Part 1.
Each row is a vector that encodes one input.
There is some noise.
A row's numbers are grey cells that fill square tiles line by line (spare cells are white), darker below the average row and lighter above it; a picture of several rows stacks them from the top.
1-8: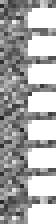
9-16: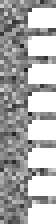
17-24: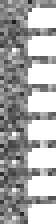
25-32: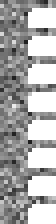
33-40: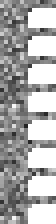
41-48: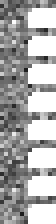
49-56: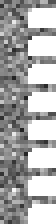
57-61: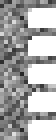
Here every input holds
either one of 5 labels, or a point on a 4-point line.
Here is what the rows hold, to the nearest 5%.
About 60% of them hold one of 5 labels. The rest hold a point on a 4-point line.
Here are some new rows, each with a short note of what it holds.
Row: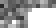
a point on a 4-point line
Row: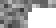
one of 5 labels
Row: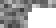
one of 5 labels
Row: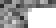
a point on a 4-point line
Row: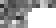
a point on a 4-point line
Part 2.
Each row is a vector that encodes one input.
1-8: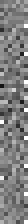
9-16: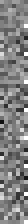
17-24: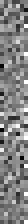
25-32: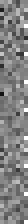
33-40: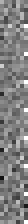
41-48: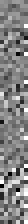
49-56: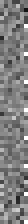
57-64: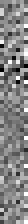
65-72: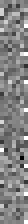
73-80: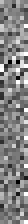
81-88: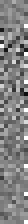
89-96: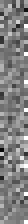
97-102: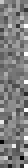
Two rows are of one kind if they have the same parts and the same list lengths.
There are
2 kinds of row.
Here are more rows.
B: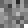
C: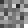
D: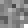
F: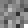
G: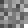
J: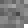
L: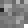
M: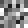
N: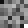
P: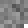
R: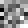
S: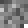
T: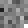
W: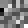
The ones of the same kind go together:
B, D, F, M, P, S
C, G, J, L, N, R, T, W

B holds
a point on a 7-point line and a node of a 10-node tree.
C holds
a point on a 7-point line.
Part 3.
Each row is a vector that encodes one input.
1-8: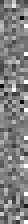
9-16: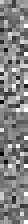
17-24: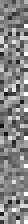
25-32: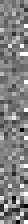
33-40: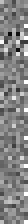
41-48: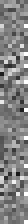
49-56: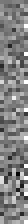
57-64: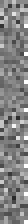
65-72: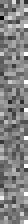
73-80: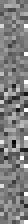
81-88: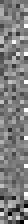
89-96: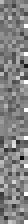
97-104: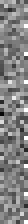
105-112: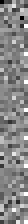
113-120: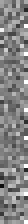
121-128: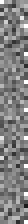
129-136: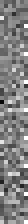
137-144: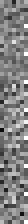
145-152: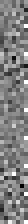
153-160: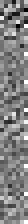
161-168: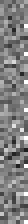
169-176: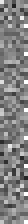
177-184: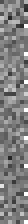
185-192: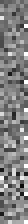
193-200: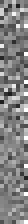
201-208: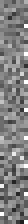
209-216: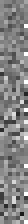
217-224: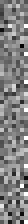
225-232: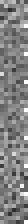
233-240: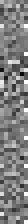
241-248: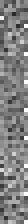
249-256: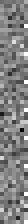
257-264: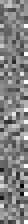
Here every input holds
either a point on an 8-point line, or a point on a 10-point line.
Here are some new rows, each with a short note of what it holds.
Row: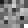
a point on an 8-point line
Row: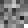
a point on an 8-point line
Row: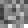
a point on an 8-point line
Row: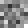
a point on a 10-point line
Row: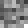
a point on an 8-point line
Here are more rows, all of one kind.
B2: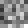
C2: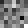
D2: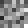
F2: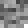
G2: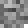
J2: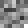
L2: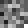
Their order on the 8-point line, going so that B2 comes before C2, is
D2, B2, L2, C2, F2, J2, G2.
